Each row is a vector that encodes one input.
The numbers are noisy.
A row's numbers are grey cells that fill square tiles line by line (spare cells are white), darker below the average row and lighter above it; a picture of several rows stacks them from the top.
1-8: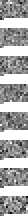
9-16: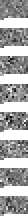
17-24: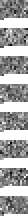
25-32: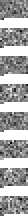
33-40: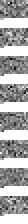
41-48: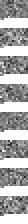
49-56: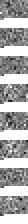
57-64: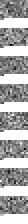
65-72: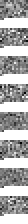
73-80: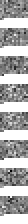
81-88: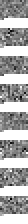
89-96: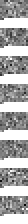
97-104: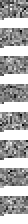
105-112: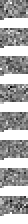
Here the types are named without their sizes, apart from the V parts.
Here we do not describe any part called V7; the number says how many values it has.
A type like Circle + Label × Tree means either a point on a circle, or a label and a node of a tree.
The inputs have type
Line × (Line + V7).
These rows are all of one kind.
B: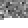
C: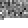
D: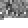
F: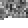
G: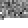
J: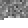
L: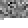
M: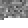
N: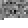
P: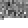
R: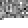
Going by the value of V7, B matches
C, D, G and P.
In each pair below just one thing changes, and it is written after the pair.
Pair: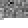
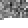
the place on the line
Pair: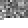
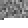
the value of V7
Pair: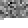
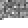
the value of V7
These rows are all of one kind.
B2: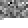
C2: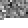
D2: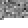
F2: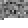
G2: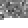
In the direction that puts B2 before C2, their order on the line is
G2, B2, C2, D2, F2.
